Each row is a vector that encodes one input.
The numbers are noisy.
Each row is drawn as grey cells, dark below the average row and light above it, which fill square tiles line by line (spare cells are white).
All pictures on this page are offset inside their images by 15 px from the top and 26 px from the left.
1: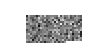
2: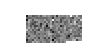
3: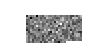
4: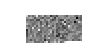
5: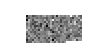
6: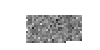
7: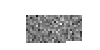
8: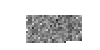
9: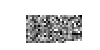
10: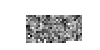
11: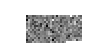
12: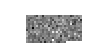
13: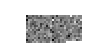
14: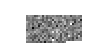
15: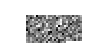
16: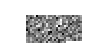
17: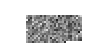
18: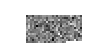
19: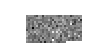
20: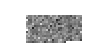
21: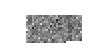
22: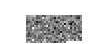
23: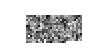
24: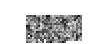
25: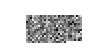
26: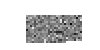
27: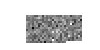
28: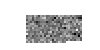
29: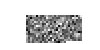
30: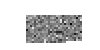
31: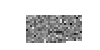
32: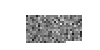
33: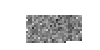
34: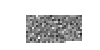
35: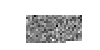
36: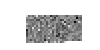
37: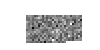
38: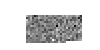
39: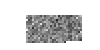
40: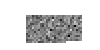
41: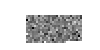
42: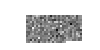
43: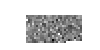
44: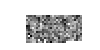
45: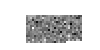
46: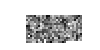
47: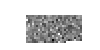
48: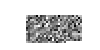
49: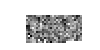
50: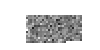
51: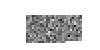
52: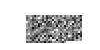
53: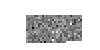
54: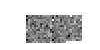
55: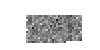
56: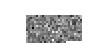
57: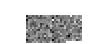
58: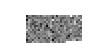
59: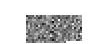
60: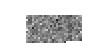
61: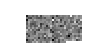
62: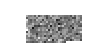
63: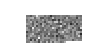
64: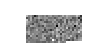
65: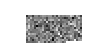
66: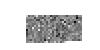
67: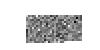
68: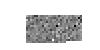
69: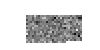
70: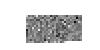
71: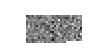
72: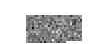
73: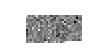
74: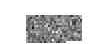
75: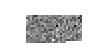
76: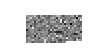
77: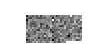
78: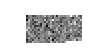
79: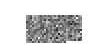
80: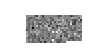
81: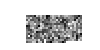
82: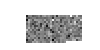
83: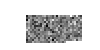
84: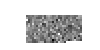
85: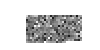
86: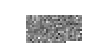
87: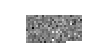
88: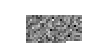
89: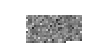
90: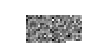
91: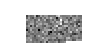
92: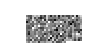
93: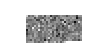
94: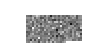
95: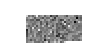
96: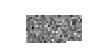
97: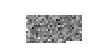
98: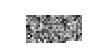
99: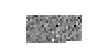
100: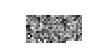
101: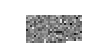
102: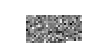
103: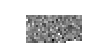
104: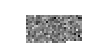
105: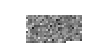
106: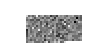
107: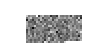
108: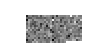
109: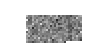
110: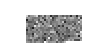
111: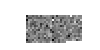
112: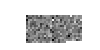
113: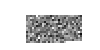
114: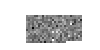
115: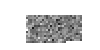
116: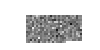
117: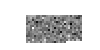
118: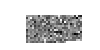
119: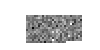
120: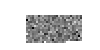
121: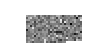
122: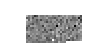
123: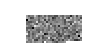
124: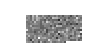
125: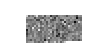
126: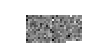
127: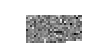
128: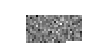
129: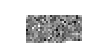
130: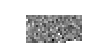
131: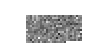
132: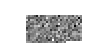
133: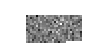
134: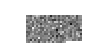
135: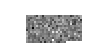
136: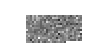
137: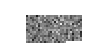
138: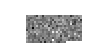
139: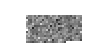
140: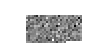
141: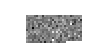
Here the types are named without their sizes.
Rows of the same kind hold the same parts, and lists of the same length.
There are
2 kinds of row.
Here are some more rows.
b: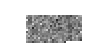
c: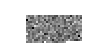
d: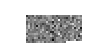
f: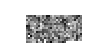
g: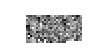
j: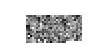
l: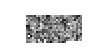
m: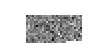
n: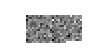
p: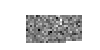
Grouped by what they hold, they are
b, c, d, m, n, p
f, g, j, l

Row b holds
a point on a circle.
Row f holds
a fixed value.
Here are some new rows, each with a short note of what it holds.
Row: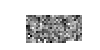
a fixed value
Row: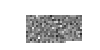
a point on a circle
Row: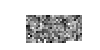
a fixed value
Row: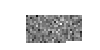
a point on a circle
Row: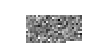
a point on a circle
